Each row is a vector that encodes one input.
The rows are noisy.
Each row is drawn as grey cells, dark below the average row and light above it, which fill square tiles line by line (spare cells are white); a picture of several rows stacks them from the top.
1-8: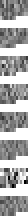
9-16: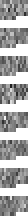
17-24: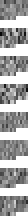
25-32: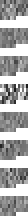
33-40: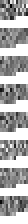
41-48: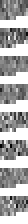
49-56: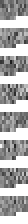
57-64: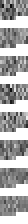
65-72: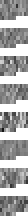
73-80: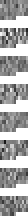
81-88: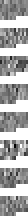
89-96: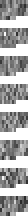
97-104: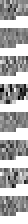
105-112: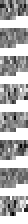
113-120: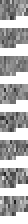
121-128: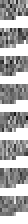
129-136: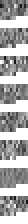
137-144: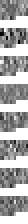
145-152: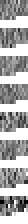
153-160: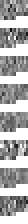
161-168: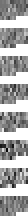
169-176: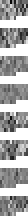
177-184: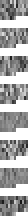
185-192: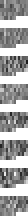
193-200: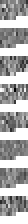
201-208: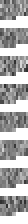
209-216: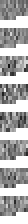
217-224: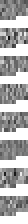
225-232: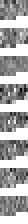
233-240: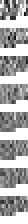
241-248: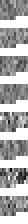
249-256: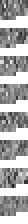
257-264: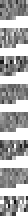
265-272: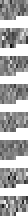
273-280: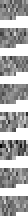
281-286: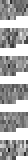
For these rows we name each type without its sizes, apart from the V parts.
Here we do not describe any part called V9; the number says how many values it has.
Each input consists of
a list of items, each a point on a line and a value of V9.
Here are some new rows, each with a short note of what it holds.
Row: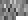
a list of one item
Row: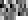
a list of one item
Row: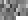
a list of one item
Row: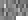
a list of one item
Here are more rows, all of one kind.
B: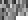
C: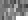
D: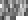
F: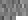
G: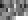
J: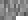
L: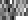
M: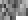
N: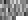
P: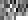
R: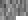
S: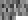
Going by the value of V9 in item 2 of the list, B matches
M and R.
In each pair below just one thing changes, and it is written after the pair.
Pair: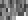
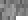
the value of V9 in item 1 of the list
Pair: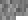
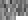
the value of V9 in item 2 of the list
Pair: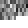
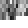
the place on the line in item 2 of the list
